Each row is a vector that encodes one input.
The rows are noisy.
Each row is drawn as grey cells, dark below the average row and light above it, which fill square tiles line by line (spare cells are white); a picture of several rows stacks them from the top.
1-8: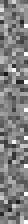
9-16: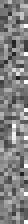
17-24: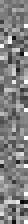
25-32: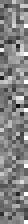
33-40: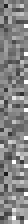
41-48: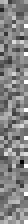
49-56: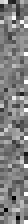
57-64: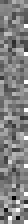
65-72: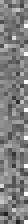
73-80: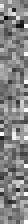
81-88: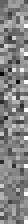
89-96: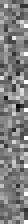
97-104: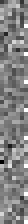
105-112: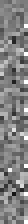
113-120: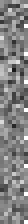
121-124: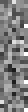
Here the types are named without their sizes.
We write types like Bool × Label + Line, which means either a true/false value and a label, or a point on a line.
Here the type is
List(Line) + Tree.
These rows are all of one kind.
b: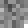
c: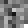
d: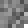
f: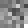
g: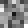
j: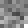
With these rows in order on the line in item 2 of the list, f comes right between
d and j.
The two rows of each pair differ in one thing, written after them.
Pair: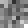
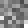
the place on the line in item 2 of the list
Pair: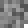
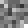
the place on the line in item 2 of the list
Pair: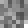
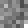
the place on the line in item 1 of the list
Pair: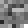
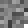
the place on the line in item 2 of the list
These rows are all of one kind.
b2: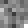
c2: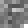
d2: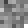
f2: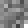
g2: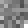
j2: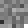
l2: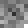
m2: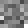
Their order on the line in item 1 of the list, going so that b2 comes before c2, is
l2, d2, b2, j2, c2, f2, g2, m2.
